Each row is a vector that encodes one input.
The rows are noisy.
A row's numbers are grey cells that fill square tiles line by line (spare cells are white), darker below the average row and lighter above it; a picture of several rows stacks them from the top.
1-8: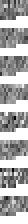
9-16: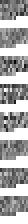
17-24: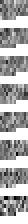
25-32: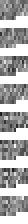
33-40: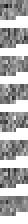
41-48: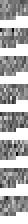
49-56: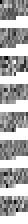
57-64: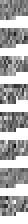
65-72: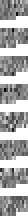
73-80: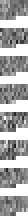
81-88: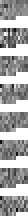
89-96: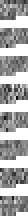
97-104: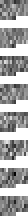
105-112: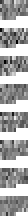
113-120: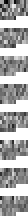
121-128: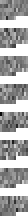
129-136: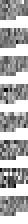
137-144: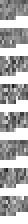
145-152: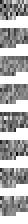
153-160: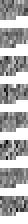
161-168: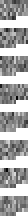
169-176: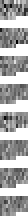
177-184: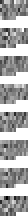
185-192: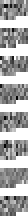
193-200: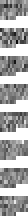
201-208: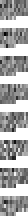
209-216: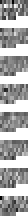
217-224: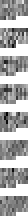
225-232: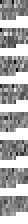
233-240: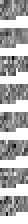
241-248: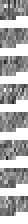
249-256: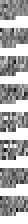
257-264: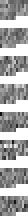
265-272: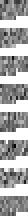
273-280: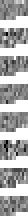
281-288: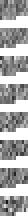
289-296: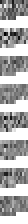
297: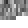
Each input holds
either a fixed value, or a point on a 5-point line and a point on a 15-point line, or three true/false values.
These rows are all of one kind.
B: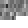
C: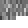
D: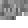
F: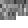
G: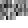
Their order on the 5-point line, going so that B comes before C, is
B, D, G, F, C.
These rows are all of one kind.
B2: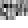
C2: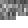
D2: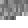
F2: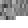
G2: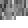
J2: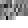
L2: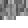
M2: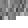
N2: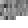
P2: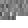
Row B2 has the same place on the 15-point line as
L2 and M2.
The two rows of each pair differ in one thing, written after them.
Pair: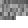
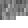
the place on the 5-point line
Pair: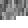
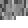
the place on the 15-point line
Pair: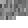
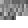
the place on the 5-point line
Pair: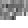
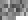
the place on the 5-point line
